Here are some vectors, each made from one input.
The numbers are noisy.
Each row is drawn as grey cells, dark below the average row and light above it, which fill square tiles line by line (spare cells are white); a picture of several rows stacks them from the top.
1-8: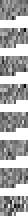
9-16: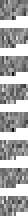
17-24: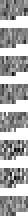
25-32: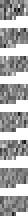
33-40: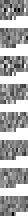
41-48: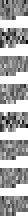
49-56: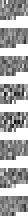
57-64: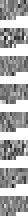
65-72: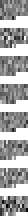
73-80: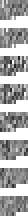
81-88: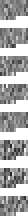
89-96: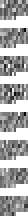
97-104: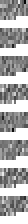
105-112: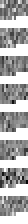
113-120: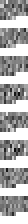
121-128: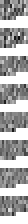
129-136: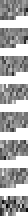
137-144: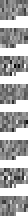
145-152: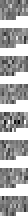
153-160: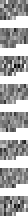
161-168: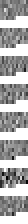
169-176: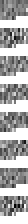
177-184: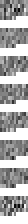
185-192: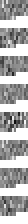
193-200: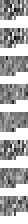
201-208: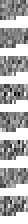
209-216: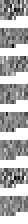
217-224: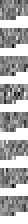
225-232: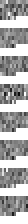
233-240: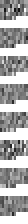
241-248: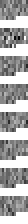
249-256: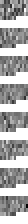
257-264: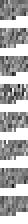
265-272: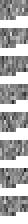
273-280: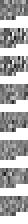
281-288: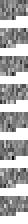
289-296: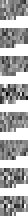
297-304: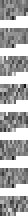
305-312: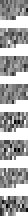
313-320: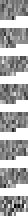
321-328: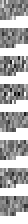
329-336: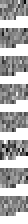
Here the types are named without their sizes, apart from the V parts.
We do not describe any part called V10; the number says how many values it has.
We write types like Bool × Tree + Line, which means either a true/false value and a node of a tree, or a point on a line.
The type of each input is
Line + List(Bool × V10).
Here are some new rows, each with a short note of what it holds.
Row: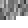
a list of one item
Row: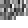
a point on a line
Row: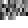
the empty list
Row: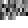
the empty list
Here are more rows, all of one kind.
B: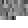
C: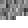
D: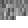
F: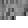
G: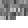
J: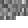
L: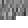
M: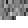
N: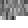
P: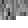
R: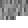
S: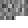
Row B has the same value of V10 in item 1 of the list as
C, G and N.
